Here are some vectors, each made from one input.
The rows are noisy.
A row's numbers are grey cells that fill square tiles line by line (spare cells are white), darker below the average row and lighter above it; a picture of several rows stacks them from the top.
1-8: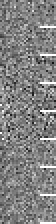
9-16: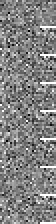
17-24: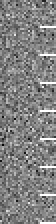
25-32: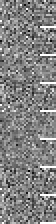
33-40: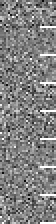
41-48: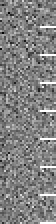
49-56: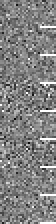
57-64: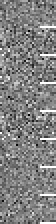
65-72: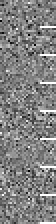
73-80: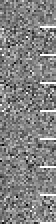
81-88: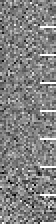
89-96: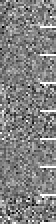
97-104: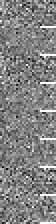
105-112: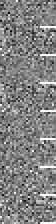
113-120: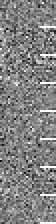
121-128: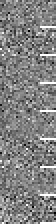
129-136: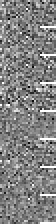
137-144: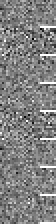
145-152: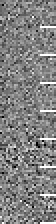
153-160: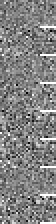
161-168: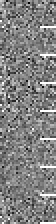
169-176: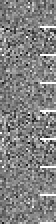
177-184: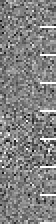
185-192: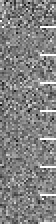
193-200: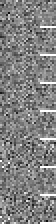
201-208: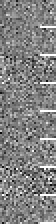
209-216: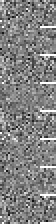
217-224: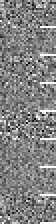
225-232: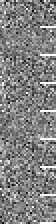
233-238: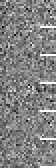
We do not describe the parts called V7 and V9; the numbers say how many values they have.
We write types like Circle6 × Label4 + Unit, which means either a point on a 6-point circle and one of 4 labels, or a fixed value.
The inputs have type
Bool × (Line6 + V7) + Circle5 × V9.
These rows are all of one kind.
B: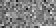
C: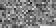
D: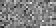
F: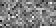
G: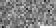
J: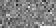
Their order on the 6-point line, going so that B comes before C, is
J, B, F, D, G, C.
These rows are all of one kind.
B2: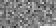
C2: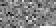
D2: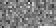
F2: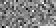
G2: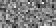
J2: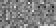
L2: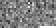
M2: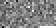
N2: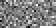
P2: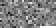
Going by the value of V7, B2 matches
C2 and P2.
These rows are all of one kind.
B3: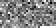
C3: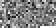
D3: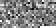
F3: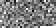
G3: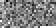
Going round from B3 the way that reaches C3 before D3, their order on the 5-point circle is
B3, F3, C3, G3, D3.
